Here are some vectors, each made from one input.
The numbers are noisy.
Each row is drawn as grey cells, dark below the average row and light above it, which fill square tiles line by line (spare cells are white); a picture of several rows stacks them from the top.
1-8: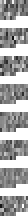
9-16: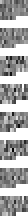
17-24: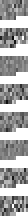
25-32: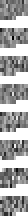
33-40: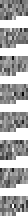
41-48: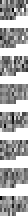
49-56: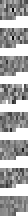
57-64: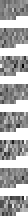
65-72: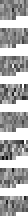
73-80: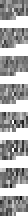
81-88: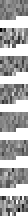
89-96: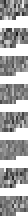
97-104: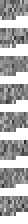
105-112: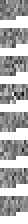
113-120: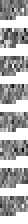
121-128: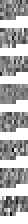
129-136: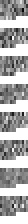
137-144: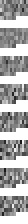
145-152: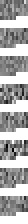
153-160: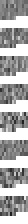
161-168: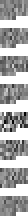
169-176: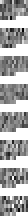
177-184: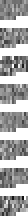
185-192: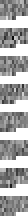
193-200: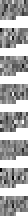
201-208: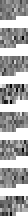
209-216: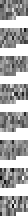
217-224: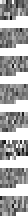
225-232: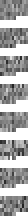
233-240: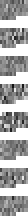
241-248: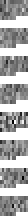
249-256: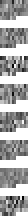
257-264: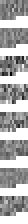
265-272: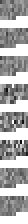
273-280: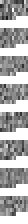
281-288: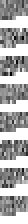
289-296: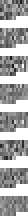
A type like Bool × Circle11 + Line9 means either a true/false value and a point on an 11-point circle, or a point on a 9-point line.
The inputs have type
Bool × Line9 + Line6 × Line6 + Line8.
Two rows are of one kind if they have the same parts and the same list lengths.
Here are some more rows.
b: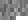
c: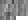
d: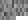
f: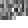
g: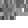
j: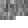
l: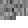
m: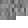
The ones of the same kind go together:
b
c, l, m
d, f, g, j

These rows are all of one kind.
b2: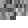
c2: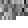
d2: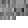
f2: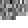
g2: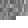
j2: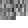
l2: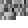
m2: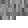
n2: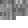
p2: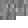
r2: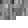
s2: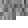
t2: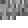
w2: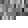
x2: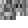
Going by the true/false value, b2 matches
g2, l2, s2 and x2.
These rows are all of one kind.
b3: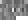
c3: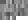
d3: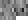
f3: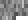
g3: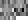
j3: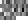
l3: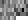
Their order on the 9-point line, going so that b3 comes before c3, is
d3, l3, f3, g3, j3, b3, c3.
